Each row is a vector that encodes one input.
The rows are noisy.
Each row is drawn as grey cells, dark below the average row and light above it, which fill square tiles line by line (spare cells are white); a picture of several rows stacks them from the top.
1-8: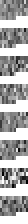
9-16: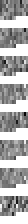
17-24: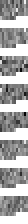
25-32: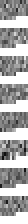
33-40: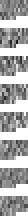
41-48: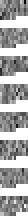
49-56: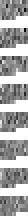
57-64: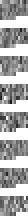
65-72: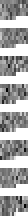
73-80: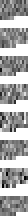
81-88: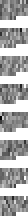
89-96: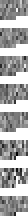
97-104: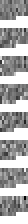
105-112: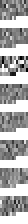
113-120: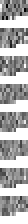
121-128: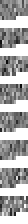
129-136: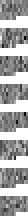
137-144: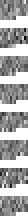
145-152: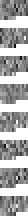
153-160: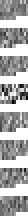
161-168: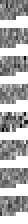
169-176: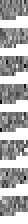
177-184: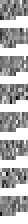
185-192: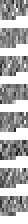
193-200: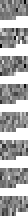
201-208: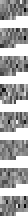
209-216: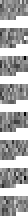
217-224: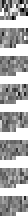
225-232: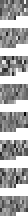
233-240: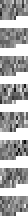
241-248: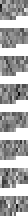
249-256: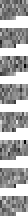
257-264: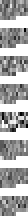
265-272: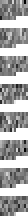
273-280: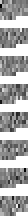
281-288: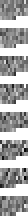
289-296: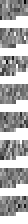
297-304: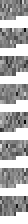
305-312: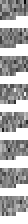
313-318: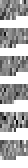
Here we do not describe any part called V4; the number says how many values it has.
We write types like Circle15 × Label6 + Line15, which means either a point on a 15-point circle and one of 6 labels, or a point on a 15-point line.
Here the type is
Bool × Tree17 × V4 + Unit.
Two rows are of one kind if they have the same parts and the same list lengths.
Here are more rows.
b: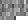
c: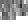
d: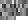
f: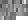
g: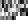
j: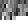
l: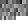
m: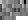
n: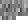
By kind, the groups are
b, c, d, f, j, l, m, n
g

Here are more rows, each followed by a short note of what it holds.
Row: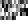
a fixed value
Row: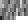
a node of a 17-node tree, a true/false value and a value of V4
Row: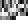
a fixed value
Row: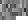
a node of a 17-node tree, a true/false value and a value of V4
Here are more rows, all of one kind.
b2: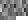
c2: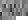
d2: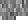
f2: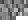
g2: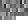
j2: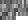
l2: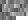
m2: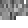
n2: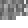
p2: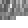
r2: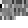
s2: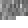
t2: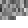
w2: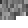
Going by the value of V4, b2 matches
d2, f2, m2 and w2.
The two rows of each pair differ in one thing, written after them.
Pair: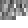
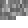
the node of the tree
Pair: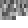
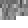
the value of V4
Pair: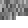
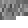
the node of the tree
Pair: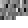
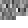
the true/false value
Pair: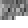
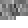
the value of V4
